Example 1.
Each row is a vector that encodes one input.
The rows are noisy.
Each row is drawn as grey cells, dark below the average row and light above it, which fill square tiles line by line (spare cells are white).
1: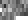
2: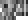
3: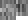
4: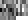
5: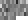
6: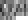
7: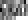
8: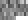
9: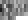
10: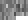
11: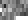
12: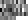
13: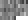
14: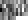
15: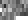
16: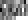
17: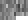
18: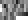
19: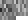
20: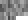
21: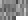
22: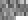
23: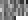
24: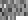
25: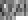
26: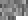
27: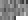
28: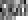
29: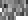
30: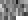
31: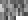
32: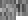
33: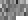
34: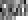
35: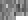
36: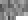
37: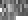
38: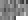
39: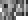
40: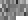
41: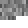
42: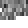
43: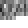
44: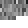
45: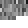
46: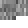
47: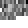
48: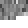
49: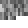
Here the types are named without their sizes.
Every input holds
a point on a line and three true/false values.
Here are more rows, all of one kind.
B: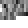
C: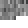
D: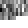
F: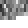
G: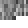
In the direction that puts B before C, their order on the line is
B, G, C, F, D.
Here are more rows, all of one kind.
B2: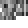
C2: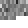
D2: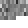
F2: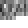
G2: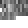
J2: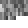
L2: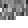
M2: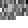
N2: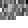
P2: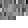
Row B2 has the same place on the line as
G2, L2, M2 and N2.
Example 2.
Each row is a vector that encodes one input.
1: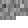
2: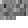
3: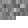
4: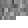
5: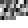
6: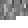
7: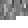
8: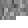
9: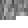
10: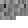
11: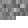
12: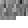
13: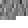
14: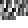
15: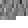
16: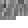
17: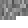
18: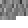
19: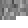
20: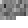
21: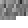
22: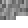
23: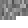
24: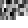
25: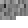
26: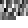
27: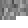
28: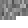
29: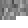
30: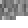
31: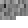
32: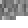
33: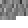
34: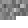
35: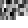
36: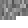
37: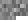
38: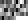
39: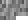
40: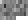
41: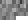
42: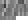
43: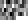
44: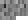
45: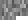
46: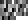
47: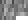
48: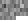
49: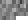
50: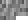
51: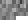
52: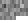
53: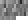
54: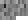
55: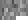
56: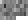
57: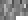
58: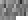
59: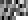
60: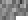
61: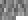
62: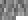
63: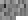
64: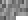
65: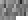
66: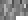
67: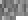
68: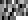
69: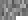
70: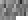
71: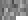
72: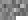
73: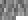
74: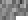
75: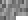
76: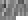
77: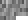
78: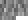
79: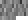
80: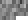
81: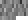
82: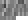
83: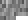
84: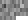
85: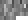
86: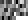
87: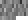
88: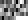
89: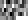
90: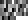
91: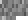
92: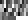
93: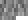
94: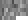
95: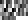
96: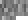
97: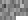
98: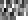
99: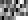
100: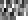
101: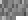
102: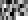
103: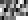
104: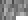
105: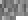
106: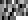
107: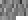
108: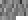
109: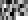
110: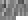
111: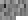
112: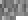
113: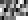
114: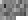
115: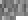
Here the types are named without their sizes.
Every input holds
either a point on a line, or four true/false values.
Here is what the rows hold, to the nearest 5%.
About 20% of them hold a point on a line. The rest hold four true/false values.
